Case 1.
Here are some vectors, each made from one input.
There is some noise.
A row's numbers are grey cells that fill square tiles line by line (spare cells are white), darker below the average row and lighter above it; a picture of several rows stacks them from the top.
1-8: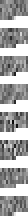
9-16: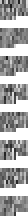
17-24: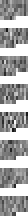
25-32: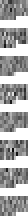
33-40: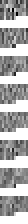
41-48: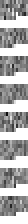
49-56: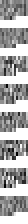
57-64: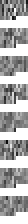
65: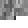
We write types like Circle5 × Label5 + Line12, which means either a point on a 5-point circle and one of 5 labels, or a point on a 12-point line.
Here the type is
Circle8.
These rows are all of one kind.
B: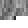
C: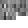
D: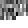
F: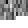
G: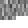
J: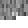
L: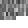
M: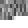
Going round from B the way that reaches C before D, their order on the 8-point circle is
B, J, C, F, M, G, L, D.
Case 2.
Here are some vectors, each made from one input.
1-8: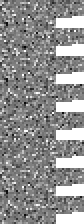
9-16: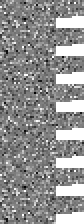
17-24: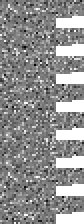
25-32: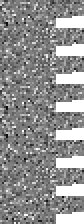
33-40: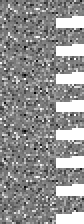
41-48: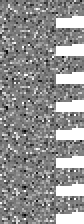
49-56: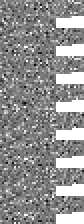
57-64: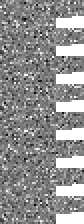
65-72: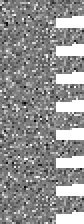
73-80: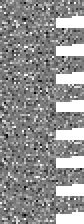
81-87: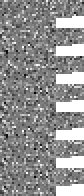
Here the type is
Circle6.
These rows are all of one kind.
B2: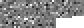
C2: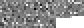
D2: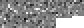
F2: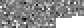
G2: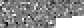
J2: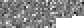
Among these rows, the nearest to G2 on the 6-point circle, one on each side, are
B2 and D2.
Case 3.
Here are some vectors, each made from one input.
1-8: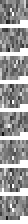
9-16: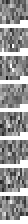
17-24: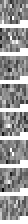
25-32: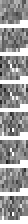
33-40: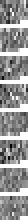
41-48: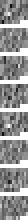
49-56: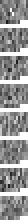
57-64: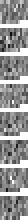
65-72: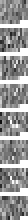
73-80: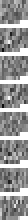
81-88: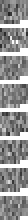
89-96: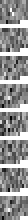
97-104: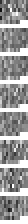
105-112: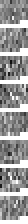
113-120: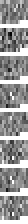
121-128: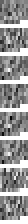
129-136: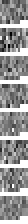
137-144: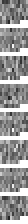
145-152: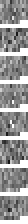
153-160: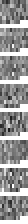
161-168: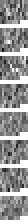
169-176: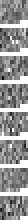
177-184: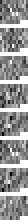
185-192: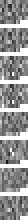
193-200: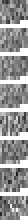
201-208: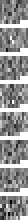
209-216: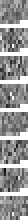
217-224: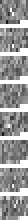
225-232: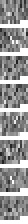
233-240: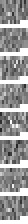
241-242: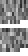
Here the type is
Tree14.
